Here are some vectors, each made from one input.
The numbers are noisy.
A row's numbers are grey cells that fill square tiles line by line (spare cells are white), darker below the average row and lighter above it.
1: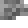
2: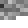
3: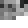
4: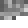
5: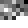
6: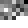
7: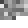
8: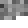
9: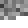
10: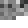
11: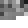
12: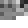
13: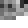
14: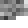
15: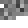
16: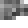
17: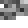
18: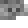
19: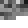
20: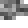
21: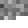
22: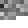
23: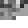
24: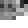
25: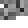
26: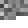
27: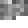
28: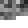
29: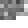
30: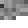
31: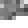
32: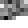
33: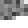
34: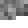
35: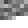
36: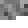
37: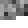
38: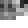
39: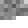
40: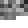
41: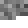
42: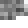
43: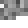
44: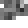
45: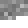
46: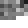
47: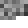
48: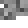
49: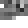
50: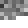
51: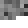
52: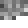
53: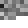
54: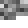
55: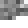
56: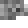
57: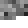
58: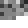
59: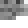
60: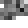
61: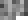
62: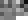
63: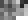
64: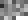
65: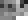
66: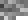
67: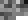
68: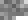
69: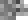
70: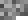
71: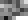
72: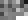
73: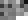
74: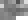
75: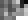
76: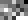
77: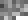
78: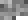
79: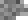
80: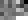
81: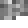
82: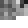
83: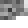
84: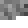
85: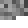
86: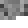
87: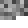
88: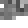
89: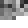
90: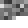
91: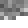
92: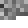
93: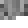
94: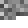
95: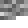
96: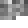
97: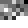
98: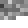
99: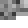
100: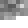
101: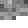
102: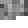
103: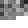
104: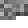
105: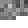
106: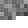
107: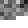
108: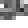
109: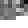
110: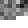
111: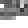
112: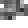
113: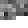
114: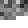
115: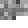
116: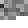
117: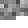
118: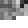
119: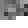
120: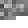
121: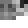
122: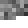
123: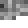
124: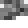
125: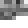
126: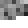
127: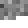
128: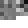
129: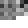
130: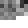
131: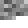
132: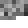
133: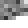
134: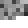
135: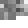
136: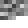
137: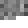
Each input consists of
a list of up to three points on a 7-point line.
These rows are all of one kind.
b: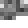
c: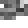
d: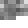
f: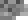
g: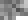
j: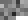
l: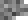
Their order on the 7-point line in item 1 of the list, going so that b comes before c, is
g, f, d, l, j, b, c.
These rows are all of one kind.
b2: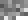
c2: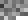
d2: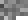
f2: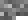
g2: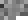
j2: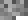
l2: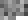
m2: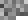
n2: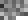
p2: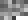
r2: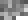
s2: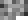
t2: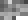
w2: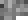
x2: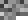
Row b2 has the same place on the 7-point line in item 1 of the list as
c2, n2, p2 and r2.
